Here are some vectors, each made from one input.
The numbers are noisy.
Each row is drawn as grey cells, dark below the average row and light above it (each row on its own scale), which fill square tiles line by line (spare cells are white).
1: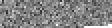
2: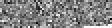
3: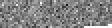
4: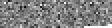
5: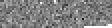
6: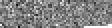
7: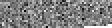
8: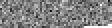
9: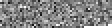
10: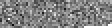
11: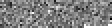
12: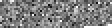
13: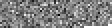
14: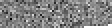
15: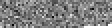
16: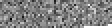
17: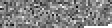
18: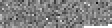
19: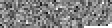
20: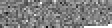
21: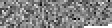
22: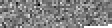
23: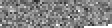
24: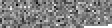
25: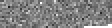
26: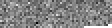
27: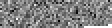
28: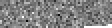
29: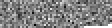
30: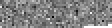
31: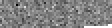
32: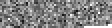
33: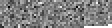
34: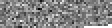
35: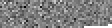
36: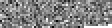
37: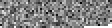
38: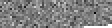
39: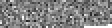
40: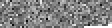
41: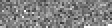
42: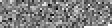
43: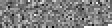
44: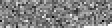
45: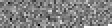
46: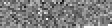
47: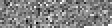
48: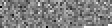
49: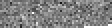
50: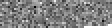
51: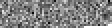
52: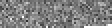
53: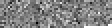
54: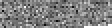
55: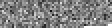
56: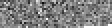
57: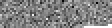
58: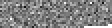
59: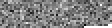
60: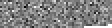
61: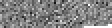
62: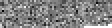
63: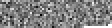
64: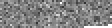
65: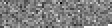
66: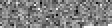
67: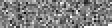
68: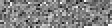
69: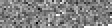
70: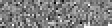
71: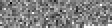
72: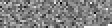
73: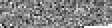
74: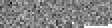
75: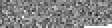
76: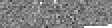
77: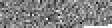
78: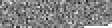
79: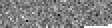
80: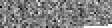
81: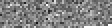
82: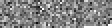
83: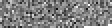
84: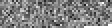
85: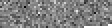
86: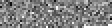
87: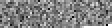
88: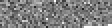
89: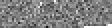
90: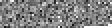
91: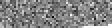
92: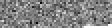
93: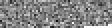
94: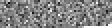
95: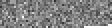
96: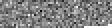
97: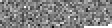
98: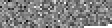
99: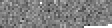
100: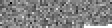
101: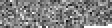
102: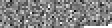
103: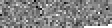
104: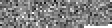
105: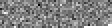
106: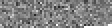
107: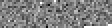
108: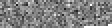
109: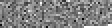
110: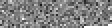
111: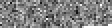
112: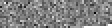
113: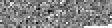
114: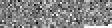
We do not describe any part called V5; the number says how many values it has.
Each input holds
a node of an 8-node tree, together with either a node of an 8-node tree, or a value of V5.
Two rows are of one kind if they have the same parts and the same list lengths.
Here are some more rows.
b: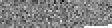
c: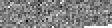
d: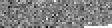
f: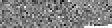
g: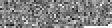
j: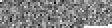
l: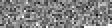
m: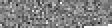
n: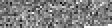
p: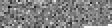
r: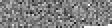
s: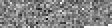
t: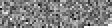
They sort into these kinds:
b, d, f, g, j, n, p
c, l, m, r, s, t

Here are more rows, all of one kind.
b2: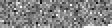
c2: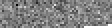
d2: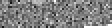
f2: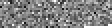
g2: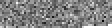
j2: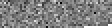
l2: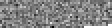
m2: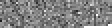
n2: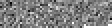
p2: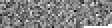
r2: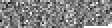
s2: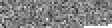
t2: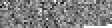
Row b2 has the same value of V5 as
g2, s2 and t2.
